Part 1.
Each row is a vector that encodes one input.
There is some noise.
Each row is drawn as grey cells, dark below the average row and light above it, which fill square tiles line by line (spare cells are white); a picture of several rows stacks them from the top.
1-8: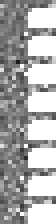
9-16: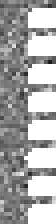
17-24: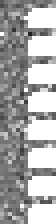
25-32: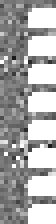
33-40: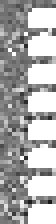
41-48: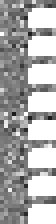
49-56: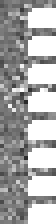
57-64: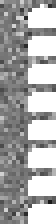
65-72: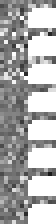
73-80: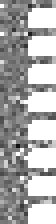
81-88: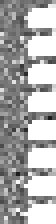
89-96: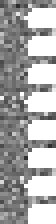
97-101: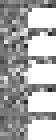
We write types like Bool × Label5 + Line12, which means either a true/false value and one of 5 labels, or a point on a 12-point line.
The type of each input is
Bool × Bool × Bool.
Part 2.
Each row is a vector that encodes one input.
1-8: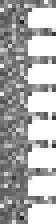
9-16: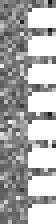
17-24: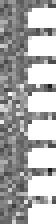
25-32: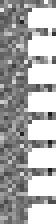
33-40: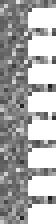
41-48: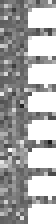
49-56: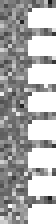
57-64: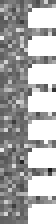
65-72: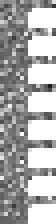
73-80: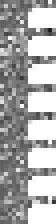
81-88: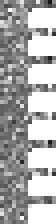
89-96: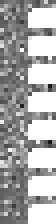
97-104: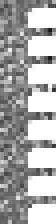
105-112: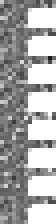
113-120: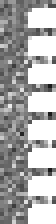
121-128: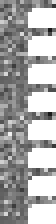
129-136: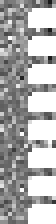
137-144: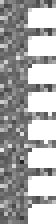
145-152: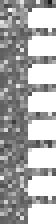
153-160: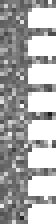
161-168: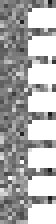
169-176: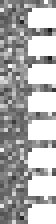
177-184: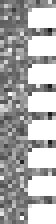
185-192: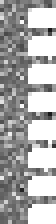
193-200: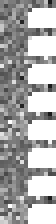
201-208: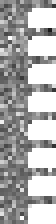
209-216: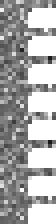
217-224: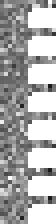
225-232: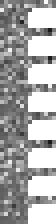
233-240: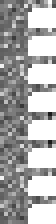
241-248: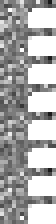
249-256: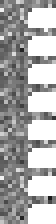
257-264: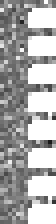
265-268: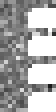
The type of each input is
Bool × Bool × Bool × Bool.
